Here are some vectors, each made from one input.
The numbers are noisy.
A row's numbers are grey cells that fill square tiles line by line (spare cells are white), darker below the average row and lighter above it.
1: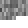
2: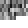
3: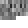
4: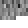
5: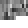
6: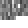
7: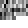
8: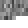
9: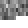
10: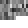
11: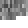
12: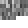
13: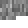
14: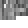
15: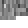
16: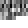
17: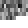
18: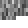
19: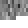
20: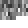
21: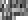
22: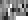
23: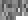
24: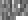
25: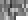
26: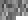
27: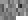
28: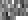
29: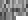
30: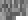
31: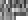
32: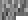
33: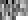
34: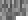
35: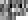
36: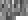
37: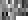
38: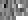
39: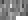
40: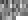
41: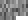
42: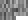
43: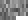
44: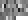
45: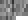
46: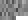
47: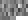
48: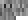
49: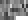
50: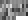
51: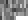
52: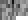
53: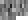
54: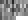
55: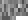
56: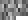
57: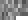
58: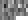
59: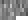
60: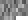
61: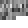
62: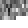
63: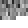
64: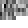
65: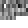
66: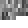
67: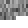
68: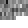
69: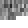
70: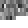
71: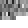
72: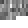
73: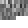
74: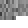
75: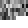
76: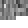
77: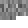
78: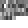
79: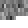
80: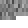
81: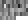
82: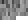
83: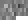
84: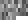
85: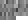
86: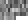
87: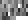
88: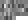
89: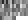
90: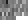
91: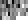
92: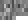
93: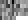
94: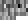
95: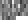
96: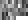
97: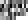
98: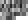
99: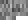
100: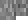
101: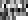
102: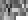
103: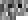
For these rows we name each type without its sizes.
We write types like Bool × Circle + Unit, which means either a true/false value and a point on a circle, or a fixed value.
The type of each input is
Bool × Circle.
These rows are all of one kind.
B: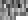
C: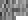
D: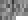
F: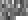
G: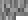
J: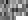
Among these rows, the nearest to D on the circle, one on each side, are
B and F.
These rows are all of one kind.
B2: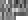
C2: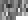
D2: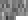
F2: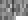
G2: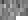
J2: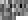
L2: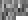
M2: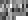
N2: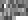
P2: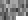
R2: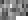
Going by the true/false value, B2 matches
J2 and L2.
